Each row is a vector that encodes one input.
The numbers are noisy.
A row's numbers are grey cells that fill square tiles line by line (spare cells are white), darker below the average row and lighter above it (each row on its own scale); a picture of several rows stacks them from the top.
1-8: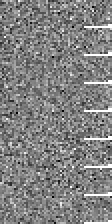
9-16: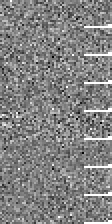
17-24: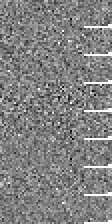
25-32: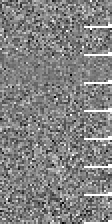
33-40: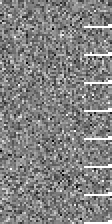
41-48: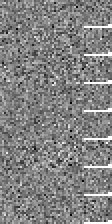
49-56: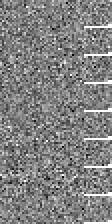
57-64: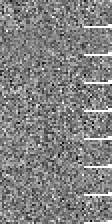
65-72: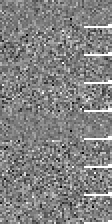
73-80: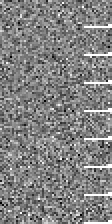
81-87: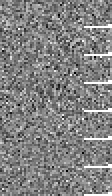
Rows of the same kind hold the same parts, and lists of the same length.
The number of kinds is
2.
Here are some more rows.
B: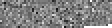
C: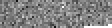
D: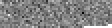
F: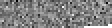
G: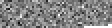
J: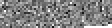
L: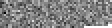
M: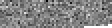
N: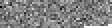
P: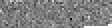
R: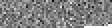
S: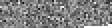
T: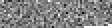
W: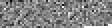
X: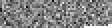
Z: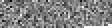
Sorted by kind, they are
B, C, F, M, R, S, X
D, G, J, L, N, P, T, W, Z

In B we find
a point on each of two 8-point circles.
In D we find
a point on an 8-point circle and a point on a 7-point line.
